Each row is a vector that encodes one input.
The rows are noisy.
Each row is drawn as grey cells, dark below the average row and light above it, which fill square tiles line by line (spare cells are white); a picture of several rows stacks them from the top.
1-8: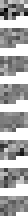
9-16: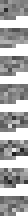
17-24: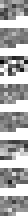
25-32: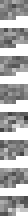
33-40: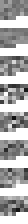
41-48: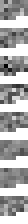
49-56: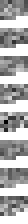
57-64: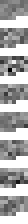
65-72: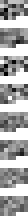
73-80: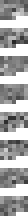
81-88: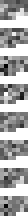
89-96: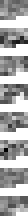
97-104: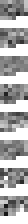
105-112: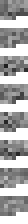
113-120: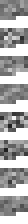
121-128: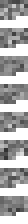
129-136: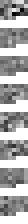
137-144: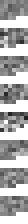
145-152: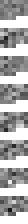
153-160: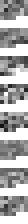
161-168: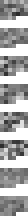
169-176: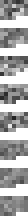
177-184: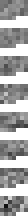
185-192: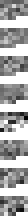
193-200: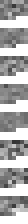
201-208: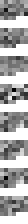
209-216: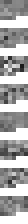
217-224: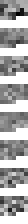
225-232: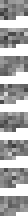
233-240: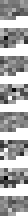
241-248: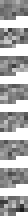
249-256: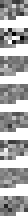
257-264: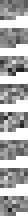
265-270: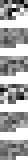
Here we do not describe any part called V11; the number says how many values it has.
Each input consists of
a point on a 13-point line, together with either a point on a 5-point line, or a value of V11.
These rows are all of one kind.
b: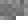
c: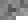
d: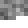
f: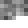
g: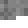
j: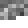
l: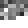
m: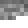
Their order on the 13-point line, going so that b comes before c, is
j, f, g, d, l, m, b, c.
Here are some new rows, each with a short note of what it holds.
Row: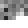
a point on a 5-point line and a point on a 13-point line
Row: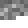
a point on a 13-point line and a value of V11
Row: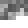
a point on a 5-point line and a point on a 13-point line
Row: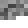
a point on a 5-point line and a point on a 13-point line
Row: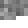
a point on a 5-point line and a point on a 13-point line
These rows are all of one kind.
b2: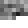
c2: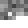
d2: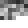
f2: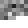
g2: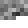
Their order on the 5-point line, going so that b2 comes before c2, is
d2, b2, c2, f2, g2.
